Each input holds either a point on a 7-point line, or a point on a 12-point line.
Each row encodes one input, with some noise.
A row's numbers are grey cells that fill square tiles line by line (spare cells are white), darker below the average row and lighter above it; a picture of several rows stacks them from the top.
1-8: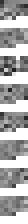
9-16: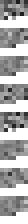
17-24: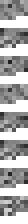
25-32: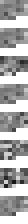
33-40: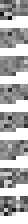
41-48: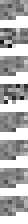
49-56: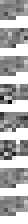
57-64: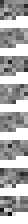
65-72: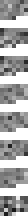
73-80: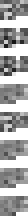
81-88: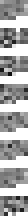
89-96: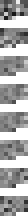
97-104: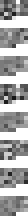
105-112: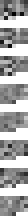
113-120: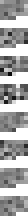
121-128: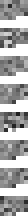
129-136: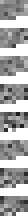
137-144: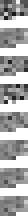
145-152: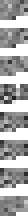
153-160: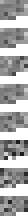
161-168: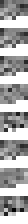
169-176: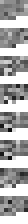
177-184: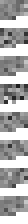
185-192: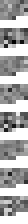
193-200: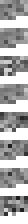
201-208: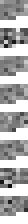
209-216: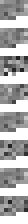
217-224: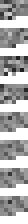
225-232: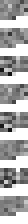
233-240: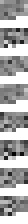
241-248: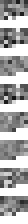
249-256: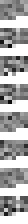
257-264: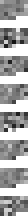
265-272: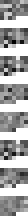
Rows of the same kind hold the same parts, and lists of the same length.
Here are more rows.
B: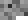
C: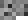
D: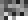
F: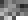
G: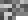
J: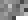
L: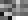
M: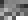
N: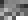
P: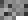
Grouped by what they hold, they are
B, C, F, J, M, N, P
D, G, L

